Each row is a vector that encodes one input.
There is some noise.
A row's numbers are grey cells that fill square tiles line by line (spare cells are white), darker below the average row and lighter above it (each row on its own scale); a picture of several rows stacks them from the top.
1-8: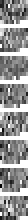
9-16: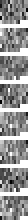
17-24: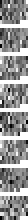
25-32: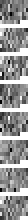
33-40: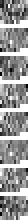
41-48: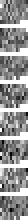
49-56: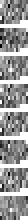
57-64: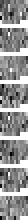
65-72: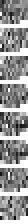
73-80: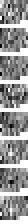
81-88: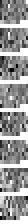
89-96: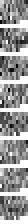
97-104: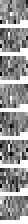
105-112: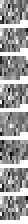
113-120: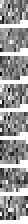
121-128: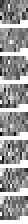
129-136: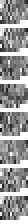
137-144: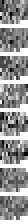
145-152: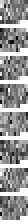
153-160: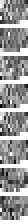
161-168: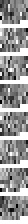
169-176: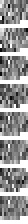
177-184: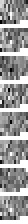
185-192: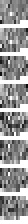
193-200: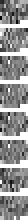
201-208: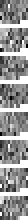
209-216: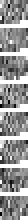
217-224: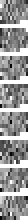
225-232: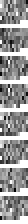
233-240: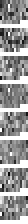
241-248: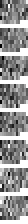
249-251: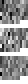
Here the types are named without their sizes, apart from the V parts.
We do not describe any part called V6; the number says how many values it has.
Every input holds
either four true/false values and a value of V6, or a list of points on a line.
